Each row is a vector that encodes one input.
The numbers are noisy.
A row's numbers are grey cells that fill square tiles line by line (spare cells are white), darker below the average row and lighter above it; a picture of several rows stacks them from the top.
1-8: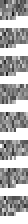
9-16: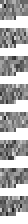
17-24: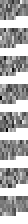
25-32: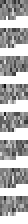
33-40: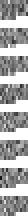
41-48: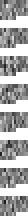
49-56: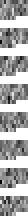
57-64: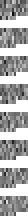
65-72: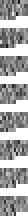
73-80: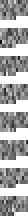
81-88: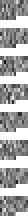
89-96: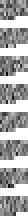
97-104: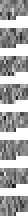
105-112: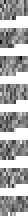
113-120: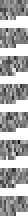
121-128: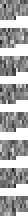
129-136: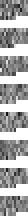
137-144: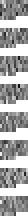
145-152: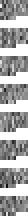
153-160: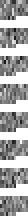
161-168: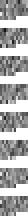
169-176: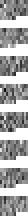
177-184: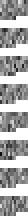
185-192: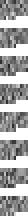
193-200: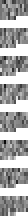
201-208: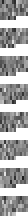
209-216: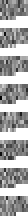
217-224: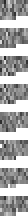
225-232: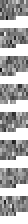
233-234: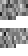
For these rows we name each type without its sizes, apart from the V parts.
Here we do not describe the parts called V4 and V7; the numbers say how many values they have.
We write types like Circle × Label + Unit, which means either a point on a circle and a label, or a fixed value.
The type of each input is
Bool × (Circle + V7) × Label × V4.
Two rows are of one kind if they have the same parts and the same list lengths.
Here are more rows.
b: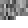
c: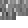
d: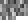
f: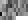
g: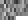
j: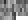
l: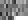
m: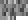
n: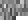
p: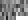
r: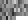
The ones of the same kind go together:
b, d, f, g, l, n
c, j, m, p, r

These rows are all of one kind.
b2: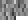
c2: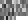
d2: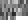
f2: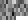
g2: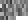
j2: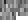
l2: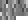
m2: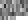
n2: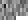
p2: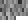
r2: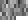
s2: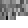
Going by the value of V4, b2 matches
f2, l2, p2 and r2.
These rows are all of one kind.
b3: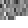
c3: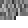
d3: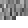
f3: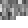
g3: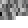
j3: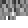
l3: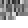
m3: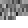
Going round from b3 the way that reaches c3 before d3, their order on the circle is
b3, m3, g3, l3, j3, c3, f3, d3.
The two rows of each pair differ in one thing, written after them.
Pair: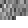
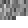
the label
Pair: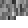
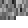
the true/false value
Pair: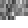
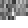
the label
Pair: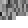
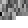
the label
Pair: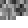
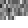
the place on the circle
